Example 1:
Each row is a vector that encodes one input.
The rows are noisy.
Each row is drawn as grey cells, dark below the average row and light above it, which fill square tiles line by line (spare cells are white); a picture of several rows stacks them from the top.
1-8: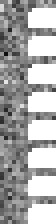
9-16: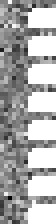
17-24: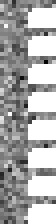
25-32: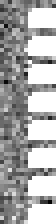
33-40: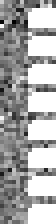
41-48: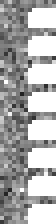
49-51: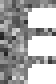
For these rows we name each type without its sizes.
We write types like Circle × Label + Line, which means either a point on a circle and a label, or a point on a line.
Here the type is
Bool × Line.
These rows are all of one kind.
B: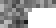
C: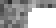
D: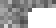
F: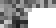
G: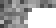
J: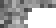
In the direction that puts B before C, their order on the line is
F, B, C, D, G, J.
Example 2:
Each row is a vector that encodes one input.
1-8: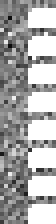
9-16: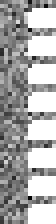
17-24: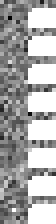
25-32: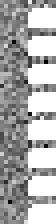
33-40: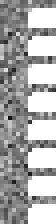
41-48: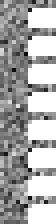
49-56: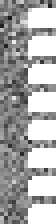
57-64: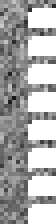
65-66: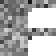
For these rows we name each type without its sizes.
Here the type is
Bool × Bool × Bool × Bool × Line × Line.
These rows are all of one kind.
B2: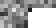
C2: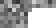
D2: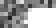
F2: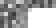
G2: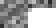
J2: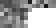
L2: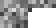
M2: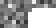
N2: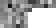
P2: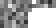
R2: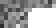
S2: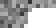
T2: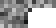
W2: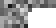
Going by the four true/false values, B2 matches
C2, L2, M2 and P2.
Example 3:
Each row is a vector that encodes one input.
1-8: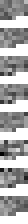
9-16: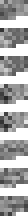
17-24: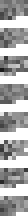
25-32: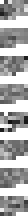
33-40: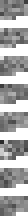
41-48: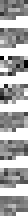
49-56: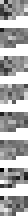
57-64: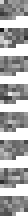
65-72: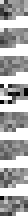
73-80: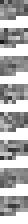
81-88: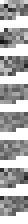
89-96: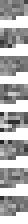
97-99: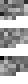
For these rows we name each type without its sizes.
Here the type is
Bool × Line.
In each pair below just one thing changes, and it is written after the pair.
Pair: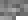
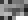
the true/false value
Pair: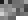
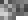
the place on the line
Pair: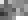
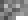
the place on the line
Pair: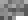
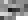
the place on the line
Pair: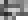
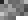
the place on the line
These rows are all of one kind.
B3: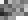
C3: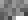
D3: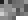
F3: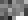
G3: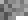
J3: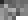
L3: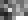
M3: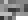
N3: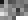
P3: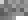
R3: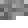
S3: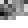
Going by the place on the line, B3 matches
C3 and P3.
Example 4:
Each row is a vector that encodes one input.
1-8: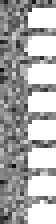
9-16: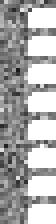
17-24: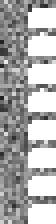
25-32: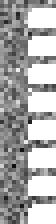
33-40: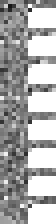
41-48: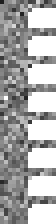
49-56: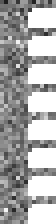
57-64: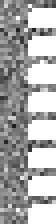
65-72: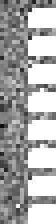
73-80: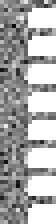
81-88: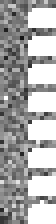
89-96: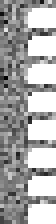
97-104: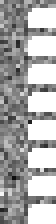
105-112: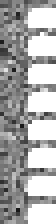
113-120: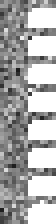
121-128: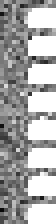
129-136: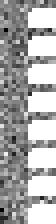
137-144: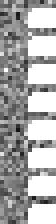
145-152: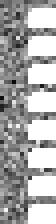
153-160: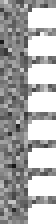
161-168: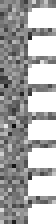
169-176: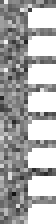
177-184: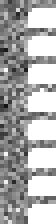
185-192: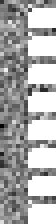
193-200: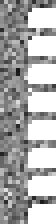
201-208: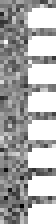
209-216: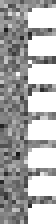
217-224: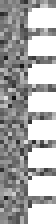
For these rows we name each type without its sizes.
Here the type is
Circle + Line × Line.
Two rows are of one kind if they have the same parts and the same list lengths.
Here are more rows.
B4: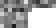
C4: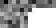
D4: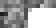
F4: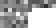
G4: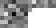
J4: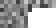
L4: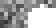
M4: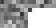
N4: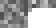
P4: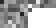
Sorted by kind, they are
B4, C4, F4, J4, M4, P4
D4, G4, L4, N4

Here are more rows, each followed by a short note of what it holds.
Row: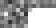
a point on a circle
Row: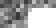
a point on a circle
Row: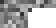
a point on each of two lines
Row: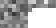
a point on a circle
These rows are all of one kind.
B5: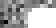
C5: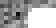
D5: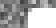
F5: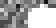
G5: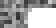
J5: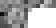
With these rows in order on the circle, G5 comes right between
B5 and C5.
